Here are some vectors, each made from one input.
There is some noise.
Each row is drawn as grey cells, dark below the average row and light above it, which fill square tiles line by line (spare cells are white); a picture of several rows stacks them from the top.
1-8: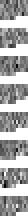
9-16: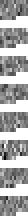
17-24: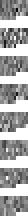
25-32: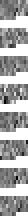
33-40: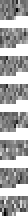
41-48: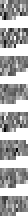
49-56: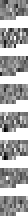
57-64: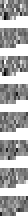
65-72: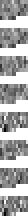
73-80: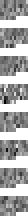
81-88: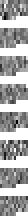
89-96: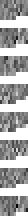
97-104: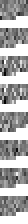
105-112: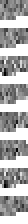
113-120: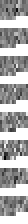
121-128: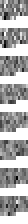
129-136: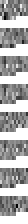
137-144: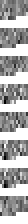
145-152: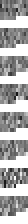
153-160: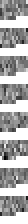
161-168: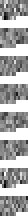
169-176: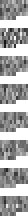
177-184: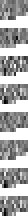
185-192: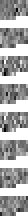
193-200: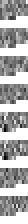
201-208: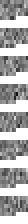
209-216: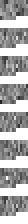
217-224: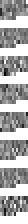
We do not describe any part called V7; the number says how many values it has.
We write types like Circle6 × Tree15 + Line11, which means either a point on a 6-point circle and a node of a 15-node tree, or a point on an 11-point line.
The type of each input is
(Bool × Bool × Bool × Bool + V7) × Label8 + List2(Line4).
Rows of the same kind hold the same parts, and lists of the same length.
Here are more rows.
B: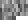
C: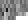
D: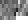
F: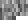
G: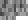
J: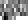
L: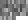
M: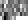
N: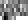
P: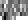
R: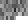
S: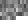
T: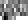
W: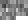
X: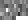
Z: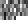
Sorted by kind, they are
B, C, F, G, L, R, S, W, X
D
J, N, T
M, P
Z

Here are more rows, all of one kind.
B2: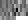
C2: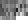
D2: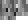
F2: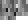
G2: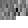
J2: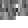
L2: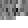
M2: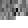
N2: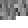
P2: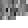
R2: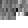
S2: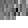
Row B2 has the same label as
G2, M2 and S2.
